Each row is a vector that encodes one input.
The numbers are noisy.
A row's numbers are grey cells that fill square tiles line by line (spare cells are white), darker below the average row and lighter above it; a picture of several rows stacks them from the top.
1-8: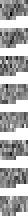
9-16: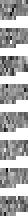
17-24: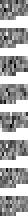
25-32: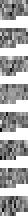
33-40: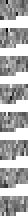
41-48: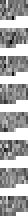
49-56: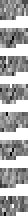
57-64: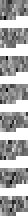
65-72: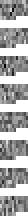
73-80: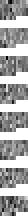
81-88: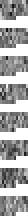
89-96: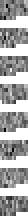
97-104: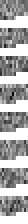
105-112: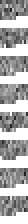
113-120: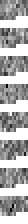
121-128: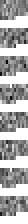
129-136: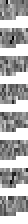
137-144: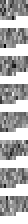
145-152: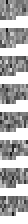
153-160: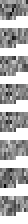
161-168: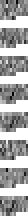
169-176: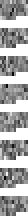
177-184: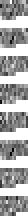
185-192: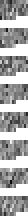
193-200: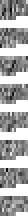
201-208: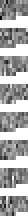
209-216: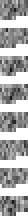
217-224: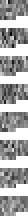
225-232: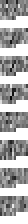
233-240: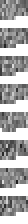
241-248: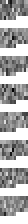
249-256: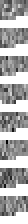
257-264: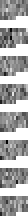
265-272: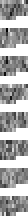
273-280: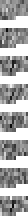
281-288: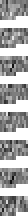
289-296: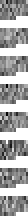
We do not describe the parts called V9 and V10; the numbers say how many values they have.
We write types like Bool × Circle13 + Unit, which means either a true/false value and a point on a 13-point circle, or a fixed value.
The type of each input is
(Bool × Bool × Bool × Bool + V9) × Line7 + (Circle8 + Unit) × V10.
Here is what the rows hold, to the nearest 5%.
About 65% of them hold a point on a 7-point line, together with either four true/false values, or a value of V9. The rest hold a value of V10, together with either a point on an 8-point circle, or a fixed value.
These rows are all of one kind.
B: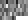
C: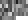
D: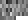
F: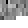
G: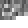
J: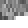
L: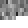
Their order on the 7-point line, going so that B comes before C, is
B, C, D, G, J, L, F.
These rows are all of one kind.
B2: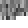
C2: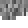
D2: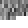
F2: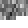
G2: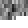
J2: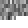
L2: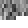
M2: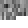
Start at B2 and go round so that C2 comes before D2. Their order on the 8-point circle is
B2, M2, C2, D2, J2, G2, L2, F2.
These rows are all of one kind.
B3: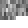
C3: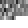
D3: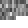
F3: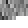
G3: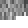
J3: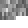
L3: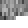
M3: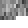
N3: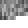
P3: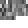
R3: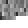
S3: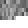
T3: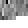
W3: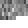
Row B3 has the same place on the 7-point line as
G3, J3 and S3.
